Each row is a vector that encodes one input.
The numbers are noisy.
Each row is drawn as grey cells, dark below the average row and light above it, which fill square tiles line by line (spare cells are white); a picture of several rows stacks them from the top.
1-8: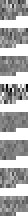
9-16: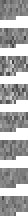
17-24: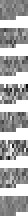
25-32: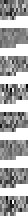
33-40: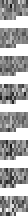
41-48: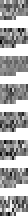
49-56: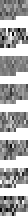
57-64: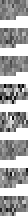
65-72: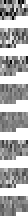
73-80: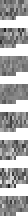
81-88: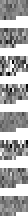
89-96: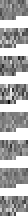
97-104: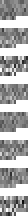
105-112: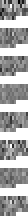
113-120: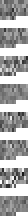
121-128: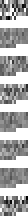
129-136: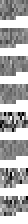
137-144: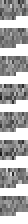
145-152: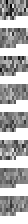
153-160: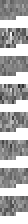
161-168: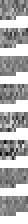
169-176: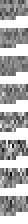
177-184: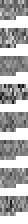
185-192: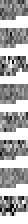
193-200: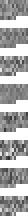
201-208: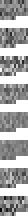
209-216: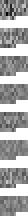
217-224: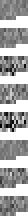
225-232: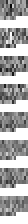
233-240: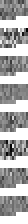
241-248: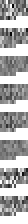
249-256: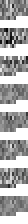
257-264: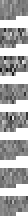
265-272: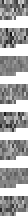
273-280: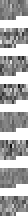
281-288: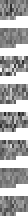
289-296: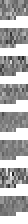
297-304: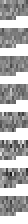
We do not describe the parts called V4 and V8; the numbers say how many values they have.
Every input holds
a true/false value and a value of V4, together with either a node of a 7-node tree, or a value of V8.
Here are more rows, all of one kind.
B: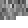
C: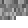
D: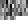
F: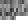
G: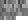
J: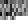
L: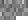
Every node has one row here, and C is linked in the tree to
J and L.
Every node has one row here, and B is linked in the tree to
F and J.
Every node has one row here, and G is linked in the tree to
D.
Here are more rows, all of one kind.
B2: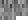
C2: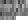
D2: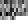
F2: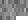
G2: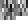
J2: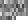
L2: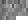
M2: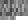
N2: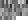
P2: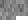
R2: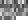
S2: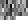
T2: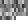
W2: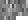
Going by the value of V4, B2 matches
G2, L2 and T2.
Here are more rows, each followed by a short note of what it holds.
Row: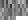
a node of a 7-node tree, a true/false value and a value of V4
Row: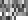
a node of a 7-node tree, a true/false value and a value of V4
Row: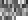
a node of a 7-node tree, a true/false value and a value of V4
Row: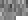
a node of a 7-node tree, a true/false value and a value of V4
